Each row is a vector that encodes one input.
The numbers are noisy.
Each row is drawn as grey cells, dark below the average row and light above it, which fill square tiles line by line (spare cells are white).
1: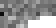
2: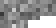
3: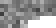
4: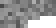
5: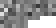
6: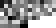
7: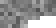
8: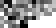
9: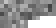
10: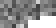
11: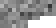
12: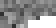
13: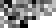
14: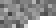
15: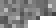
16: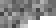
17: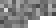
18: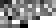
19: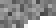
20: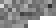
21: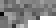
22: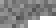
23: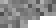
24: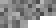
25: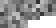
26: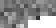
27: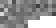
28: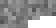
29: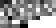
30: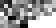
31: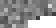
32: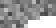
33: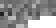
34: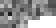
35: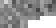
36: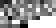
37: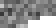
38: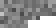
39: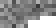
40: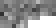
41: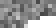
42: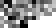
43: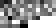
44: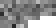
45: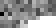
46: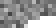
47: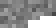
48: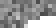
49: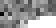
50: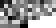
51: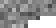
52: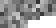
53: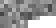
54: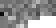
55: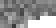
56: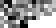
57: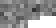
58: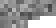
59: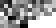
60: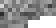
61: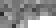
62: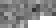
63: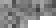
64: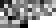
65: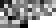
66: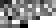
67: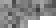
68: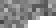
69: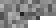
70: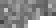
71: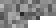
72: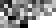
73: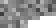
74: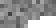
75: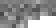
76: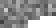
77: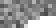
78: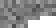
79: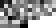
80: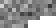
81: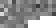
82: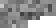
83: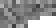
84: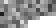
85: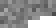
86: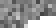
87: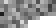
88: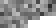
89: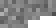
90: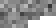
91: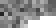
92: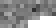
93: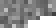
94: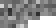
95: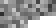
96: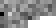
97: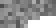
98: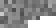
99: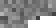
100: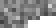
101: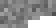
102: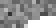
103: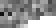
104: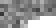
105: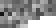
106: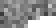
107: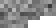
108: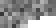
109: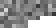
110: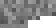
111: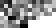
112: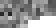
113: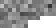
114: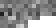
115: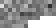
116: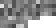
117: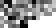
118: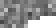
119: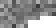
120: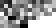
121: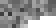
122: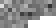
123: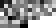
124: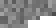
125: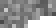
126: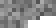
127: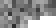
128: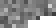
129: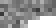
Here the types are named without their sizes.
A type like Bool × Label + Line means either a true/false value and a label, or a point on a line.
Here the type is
Line + Tree × Tree × (Tree + Unit).
